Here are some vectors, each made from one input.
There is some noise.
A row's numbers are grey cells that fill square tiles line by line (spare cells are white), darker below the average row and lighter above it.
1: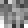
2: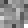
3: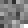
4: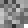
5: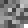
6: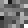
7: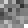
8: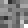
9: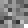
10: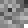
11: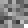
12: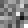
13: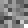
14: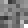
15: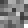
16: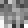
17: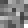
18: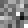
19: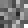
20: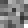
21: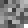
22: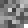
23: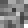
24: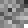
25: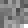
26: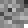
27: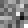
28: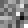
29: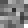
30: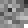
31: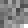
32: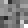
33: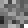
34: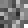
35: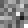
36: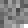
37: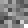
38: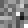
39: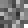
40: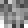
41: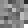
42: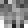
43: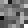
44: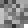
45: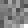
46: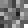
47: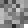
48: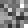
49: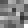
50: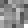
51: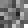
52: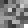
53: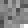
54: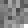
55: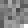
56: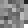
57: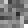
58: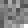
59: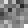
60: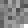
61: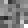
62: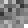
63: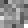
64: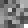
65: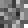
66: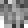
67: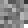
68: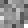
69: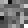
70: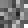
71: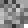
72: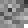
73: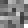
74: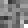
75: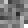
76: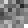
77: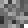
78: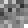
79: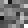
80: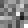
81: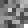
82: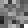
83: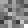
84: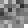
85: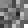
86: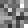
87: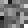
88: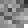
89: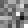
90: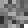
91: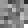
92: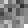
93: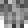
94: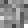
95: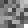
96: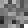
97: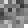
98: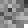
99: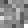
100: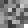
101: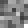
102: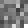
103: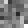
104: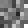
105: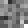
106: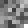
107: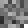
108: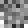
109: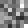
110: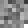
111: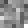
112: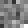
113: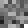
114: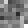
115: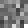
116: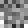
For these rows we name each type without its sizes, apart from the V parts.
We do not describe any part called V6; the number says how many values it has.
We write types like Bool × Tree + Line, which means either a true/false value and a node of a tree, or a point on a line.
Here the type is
Bool × (Line + V6).
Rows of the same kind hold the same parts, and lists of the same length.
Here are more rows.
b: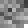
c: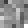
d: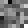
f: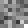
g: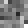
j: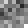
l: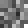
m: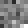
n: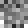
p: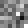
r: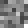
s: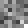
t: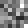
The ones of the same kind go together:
b, d, f, g, j, l, m, s
c, n, p, r, t

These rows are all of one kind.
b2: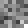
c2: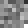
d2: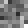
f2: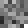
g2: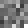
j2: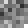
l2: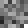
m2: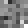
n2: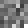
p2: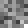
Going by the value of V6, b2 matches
m2 and p2.
